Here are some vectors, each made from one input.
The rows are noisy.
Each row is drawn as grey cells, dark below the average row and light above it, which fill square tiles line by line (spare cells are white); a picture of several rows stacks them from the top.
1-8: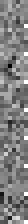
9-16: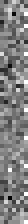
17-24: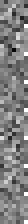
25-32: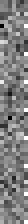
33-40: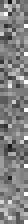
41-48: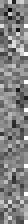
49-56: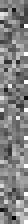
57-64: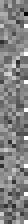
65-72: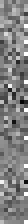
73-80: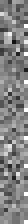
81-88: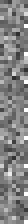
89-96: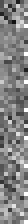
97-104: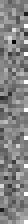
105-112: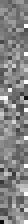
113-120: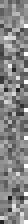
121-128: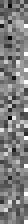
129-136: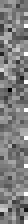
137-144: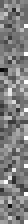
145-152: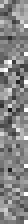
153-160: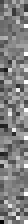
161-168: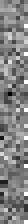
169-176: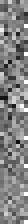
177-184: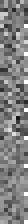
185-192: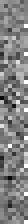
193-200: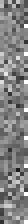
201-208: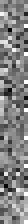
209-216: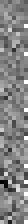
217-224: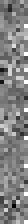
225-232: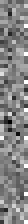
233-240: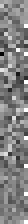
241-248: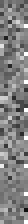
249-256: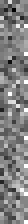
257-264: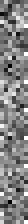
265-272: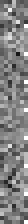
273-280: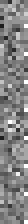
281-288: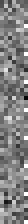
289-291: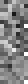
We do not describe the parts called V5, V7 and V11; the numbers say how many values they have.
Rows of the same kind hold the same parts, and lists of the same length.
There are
4 kinds of row.
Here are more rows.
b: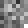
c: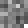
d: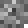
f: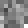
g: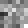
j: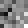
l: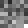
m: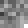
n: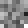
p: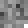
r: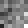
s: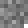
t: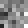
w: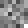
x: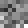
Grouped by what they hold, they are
b, c, n, w
d, f, x
g, m, p, s
j, l, r, t

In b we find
a value of V5.
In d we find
one of 9 labels and a value of V7.
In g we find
a point on an 8-point line and three true/false values.
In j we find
a point on an 8-point line and a value of V11.
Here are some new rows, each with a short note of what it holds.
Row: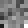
a point on an 8-point line and a value of V11
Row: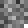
a value of V5
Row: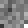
a point on an 8-point line and a value of V11
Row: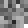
one of 9 labels and a value of V7
